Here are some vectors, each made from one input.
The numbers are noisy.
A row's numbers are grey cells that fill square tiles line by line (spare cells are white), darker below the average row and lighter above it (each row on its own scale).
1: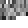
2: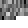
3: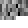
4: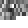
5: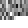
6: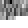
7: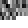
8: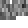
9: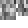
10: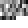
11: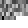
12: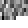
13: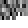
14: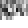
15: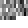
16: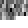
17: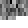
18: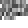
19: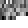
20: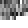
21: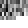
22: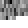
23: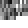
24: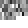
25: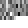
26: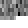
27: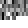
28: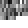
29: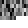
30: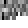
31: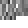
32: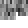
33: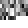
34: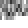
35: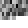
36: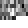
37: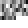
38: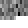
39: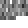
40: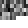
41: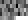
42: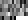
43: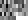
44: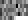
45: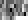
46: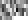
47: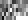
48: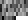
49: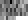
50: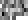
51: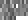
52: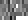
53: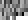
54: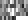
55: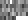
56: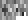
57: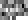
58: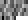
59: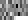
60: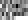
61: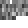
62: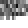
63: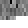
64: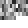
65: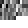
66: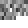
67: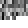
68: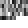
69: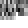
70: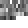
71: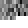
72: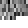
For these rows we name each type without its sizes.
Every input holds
a point on a line and a node of a tree.
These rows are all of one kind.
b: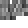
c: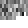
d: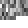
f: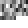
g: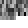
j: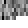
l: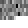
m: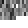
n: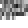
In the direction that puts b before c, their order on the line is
f, j, b, d, m, c, n, l, g.
